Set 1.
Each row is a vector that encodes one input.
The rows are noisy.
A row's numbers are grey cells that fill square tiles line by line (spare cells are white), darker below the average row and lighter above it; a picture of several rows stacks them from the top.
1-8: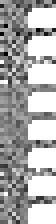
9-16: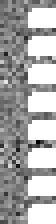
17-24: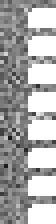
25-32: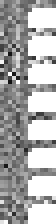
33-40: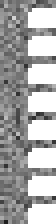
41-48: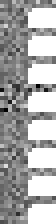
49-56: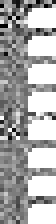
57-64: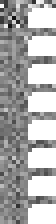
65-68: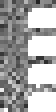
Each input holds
either one of 7 labels, or a point on an 8-point line.
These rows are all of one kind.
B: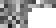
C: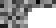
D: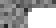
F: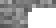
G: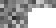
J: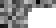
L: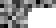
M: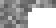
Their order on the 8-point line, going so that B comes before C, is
D, M, B, F, L, J, C, G.
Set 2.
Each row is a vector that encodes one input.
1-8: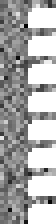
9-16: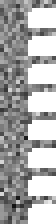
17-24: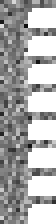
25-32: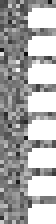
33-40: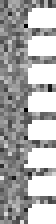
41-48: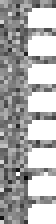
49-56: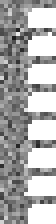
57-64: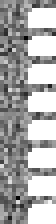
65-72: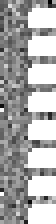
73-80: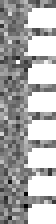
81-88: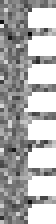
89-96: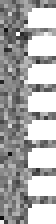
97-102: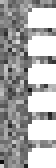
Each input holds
one of 9 labels, together with either a point on a 6-point circle, or a fixed value.
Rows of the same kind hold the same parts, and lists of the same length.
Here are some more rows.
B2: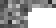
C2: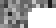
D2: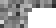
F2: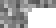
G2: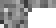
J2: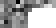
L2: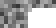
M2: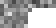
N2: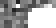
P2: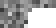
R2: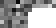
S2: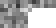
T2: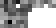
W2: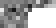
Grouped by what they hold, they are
B2, C2, G2, J2, N2, R2, T2, W2
D2, F2, L2, M2, P2, S2

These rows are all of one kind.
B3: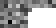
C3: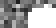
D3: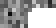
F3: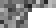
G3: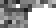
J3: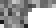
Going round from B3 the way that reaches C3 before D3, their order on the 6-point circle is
B3, G3, C3, F3, J3, D3.
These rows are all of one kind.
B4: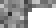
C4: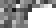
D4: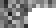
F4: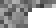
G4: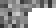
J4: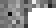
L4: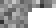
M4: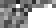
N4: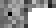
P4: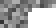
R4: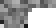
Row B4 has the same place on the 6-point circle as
F4, L4, P4 and R4.
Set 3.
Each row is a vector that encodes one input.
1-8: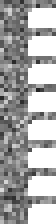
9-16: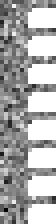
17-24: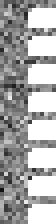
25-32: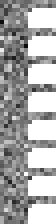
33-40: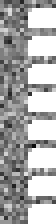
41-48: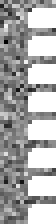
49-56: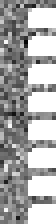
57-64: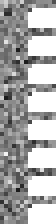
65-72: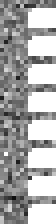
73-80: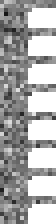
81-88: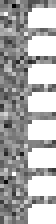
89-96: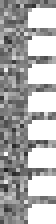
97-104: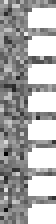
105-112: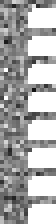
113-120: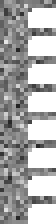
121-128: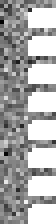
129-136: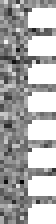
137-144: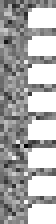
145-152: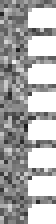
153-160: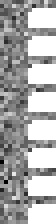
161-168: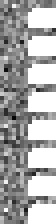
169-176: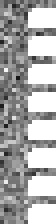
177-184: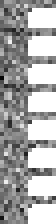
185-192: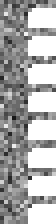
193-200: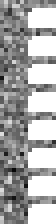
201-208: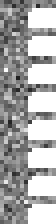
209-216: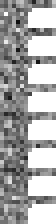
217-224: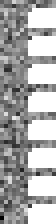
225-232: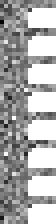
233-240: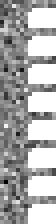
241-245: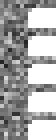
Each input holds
either a point on a 6-point circle, or a point on a 7-point line.
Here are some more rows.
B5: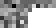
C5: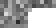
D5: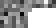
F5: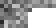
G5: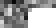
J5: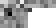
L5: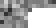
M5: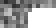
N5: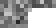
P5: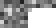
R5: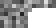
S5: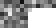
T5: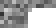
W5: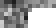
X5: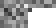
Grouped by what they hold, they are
B5, C5, G5, M5, N5, P5, S5, T5, W5
D5, F5, J5, L5, R5, X5

